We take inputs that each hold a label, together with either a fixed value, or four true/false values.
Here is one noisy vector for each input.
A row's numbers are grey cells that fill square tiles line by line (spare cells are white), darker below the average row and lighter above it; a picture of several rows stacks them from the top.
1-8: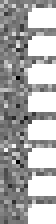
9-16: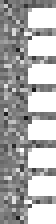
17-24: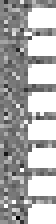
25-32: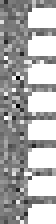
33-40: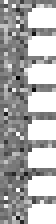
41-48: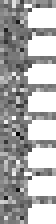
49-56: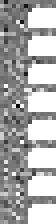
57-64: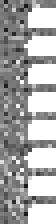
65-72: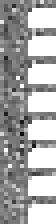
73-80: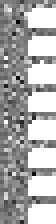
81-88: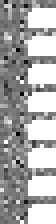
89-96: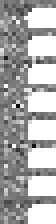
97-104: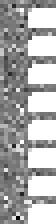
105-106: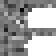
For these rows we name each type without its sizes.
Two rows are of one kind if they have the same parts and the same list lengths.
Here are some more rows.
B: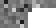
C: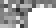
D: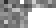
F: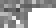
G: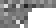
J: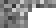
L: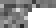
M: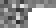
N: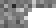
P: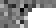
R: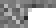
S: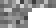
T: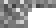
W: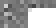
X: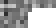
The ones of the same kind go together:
B, D, F, G, J, L, N, P, R, T, W, X
C, M, S

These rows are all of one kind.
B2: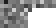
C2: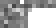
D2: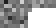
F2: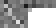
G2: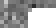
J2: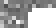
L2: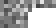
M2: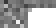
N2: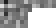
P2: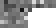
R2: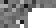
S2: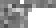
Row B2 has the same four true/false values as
C2, F2, R2 and S2.
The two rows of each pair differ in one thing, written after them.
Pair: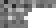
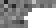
one of the four true/false values
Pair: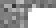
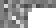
one of the four true/false values
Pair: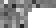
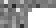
one of the four true/false values
